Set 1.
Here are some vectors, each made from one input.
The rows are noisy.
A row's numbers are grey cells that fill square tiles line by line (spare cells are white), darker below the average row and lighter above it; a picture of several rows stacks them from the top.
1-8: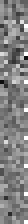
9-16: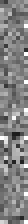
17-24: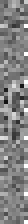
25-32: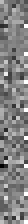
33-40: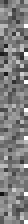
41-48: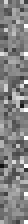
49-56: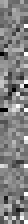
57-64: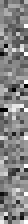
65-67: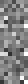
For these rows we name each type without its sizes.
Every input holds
three true/false values.
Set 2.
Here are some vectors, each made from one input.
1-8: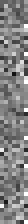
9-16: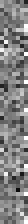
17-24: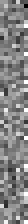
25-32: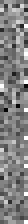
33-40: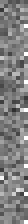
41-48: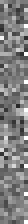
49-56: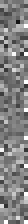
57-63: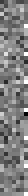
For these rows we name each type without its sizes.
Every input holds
a point on a line.
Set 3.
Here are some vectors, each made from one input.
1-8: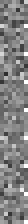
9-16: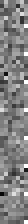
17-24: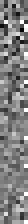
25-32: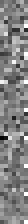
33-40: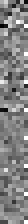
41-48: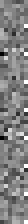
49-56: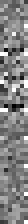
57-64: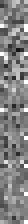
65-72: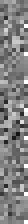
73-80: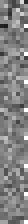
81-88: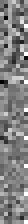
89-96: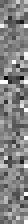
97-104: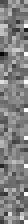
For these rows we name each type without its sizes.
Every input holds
three true/false values.
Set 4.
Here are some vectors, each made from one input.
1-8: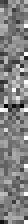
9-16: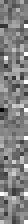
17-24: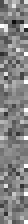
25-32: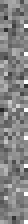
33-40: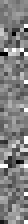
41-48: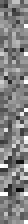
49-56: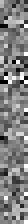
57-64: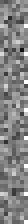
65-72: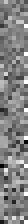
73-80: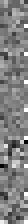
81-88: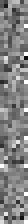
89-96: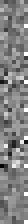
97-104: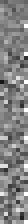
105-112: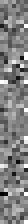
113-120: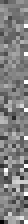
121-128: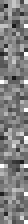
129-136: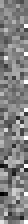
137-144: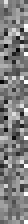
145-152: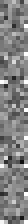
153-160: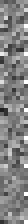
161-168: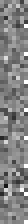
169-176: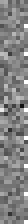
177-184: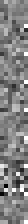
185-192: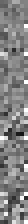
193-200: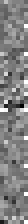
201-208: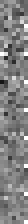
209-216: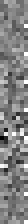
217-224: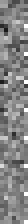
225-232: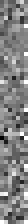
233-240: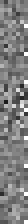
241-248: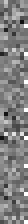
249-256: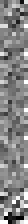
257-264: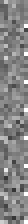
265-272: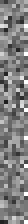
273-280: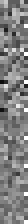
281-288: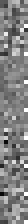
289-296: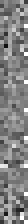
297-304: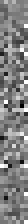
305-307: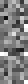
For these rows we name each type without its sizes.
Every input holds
three true/false values.
